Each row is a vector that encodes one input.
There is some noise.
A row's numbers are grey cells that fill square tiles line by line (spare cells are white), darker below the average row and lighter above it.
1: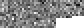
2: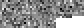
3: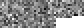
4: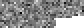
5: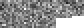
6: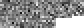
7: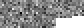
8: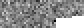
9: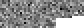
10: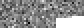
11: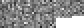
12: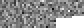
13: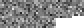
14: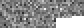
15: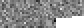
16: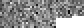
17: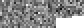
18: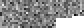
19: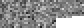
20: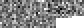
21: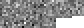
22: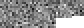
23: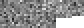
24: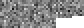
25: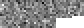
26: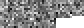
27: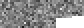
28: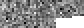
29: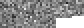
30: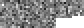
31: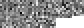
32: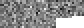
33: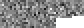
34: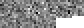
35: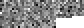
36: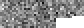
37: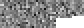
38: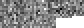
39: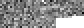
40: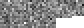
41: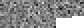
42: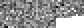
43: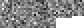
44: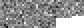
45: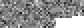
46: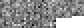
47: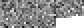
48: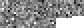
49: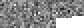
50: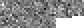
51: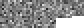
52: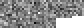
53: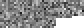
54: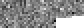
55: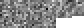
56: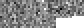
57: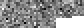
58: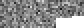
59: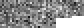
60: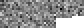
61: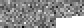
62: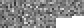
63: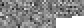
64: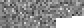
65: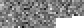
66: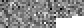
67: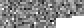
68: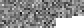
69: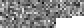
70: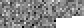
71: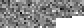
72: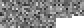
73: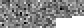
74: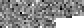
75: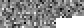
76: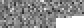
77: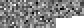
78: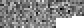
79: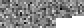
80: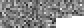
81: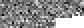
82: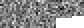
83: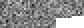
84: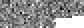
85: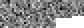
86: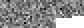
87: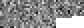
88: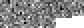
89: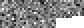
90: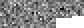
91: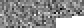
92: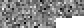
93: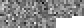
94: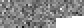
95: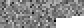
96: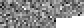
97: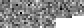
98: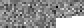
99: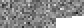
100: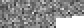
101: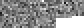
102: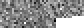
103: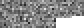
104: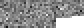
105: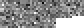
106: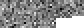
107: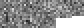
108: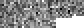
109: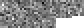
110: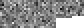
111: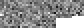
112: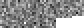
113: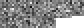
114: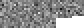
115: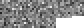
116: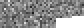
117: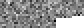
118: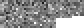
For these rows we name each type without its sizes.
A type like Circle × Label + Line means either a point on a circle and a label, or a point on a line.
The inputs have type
(Circle + Unit) × (Line + Tree).
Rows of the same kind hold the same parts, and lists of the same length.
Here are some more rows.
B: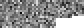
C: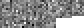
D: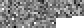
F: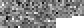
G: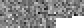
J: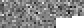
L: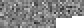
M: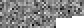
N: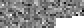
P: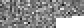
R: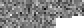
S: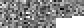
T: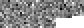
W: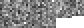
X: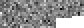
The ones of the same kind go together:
B, D, F, G, N, R
C, P, W
J, L, M, X
S, T

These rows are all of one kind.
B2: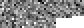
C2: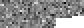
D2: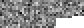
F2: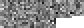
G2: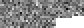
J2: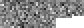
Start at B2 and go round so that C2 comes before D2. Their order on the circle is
B2, C2, D2, F2, J2, G2.
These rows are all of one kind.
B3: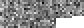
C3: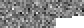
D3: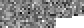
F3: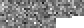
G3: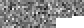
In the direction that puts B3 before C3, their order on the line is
B3, F3, G3, C3, D3.
